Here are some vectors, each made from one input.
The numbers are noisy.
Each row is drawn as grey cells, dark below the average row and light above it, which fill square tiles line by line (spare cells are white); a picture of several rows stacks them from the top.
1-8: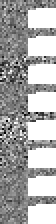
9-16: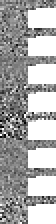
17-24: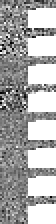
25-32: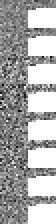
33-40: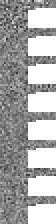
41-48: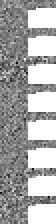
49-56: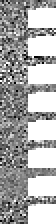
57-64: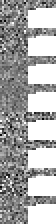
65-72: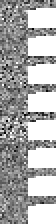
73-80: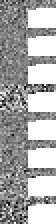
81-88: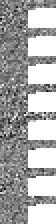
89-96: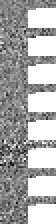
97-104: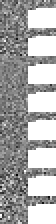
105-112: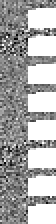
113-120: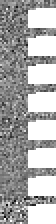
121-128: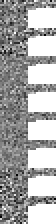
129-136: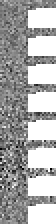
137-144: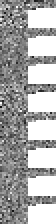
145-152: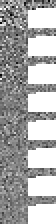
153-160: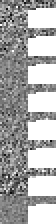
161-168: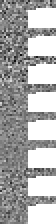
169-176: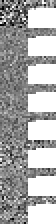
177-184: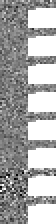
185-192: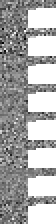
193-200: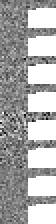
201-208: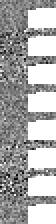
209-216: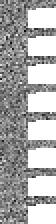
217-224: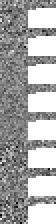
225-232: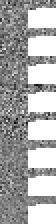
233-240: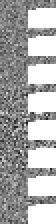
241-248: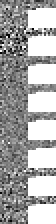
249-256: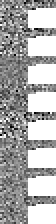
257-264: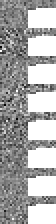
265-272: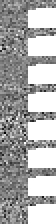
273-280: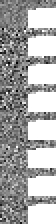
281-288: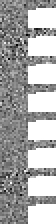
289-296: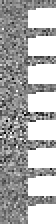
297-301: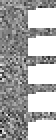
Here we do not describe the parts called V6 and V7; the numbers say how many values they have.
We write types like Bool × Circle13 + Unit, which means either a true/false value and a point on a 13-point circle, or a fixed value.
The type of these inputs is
(Bool × Bool × Bool × Bool + Line8) × Line8 + List2(V6) × V7.
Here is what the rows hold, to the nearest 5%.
About 60% of them hold a point on an 8-point line, together with either a point on an 8-point line, or four true/false values. The rest hold a value of V7, together with a list of up to two values of V6.
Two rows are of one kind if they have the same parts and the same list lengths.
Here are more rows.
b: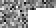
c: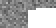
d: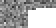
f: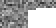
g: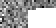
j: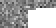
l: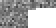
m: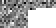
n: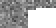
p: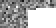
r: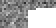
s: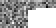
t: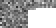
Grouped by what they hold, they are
b, d, t
c, l, n, s
f, j, p, r
g
m

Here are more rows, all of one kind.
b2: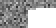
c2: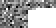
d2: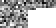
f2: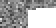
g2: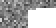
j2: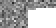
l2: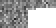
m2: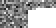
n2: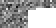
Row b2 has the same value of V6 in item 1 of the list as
l2 and n2.
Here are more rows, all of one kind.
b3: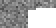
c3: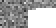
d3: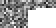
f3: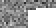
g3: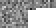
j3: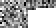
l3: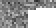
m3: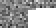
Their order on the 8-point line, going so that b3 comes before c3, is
b3, j3, c3, f3, l3, d3, m3, g3.
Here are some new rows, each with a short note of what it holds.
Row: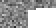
a value of V7, together with a list of one item
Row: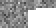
a point on each of two 8-point lines
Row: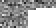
a value of V7, together with a list of one item
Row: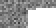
a value of V7, together with a list of one item
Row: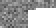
a point on each of two 8-point lines
